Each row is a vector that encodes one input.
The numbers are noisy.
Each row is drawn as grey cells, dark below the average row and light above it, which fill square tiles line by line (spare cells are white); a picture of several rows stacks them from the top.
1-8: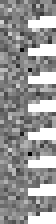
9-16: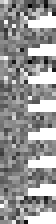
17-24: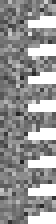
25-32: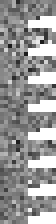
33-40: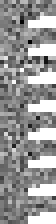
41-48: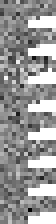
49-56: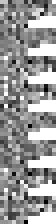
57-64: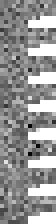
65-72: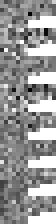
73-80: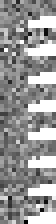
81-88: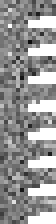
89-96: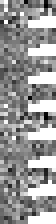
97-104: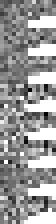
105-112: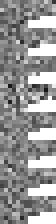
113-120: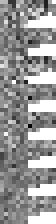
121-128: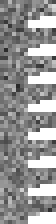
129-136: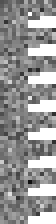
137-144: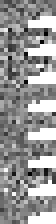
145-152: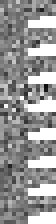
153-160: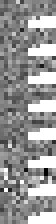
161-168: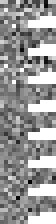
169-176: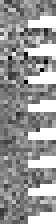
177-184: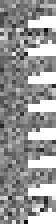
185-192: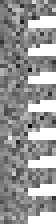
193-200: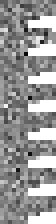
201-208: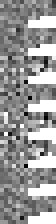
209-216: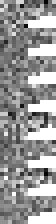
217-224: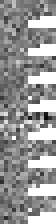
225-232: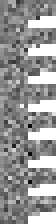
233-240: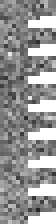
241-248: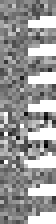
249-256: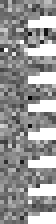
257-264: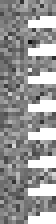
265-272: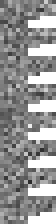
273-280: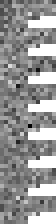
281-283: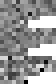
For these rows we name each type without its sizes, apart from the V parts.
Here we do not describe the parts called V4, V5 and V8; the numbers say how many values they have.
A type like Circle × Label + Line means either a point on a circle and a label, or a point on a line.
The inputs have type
Bool × (Line + V5) × (Tree + V4) + V8.
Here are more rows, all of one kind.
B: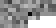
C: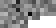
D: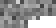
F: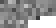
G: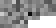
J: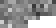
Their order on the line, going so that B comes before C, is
G, B, D, C, F, J.
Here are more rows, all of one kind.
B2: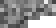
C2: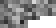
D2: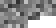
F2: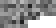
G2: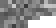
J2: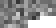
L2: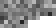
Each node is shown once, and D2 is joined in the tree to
J2.
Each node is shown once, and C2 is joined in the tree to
F2.
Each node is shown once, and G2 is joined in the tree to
B2 and L2.
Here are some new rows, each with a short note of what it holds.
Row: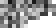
a value of V8
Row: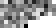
a value of V8
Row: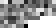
a value of V8
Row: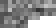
a point on a line, a node of a tree and a true/false value
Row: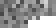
a true/false value, a value of V4 and a value of V5
